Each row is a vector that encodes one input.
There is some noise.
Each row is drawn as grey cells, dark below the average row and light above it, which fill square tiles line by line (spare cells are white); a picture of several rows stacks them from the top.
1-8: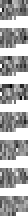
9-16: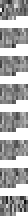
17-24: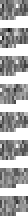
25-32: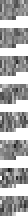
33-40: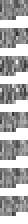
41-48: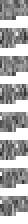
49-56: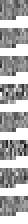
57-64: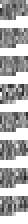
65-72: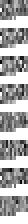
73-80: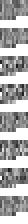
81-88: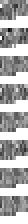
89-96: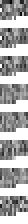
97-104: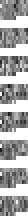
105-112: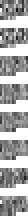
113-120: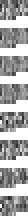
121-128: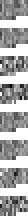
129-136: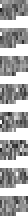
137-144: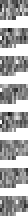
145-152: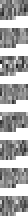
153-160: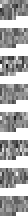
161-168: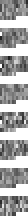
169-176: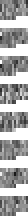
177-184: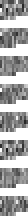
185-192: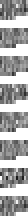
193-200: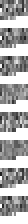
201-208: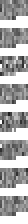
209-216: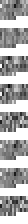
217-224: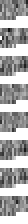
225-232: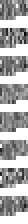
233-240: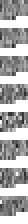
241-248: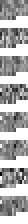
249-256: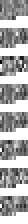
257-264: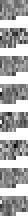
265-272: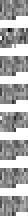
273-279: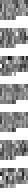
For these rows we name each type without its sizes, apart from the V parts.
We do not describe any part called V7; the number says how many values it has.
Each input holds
a point on a line, together with a list of items, each a true/false value and a value of V7.
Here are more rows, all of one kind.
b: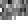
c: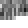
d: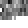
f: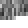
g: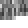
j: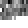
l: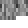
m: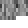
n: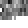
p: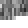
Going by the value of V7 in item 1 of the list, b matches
d, l, m and n.
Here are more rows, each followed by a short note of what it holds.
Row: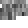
a point on a line, together with a list of two items
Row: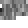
a point on a line, together with a list of three items
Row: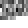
a point on a line, together with a list of two items
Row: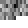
a point on a line, together with the empty list
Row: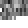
a point on a line, together with a list of two items
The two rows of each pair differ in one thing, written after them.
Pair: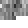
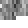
the true/false value in item 1 of the list
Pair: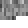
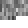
the value of V7 in item 1 of the list
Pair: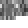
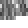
the value of V7 in item 1 of the list
